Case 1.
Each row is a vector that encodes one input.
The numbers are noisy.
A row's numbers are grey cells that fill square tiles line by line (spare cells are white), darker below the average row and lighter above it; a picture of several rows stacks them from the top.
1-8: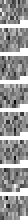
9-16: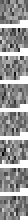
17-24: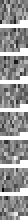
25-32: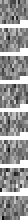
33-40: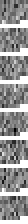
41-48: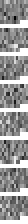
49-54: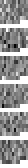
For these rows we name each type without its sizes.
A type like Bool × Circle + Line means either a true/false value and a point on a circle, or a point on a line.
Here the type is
Bool × Bool × Bool + Line.
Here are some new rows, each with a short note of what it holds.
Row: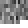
a point on a line
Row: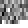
three true/false values
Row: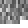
a point on a line
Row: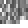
a point on a line
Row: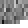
three true/false values
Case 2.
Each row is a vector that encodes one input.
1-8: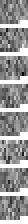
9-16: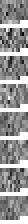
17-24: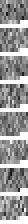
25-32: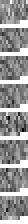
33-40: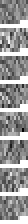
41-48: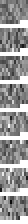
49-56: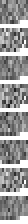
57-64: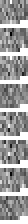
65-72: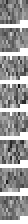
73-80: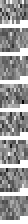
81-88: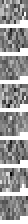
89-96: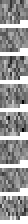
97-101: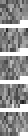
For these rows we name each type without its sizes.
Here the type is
Bool × Bool × Bool + Line × Line + Unit.
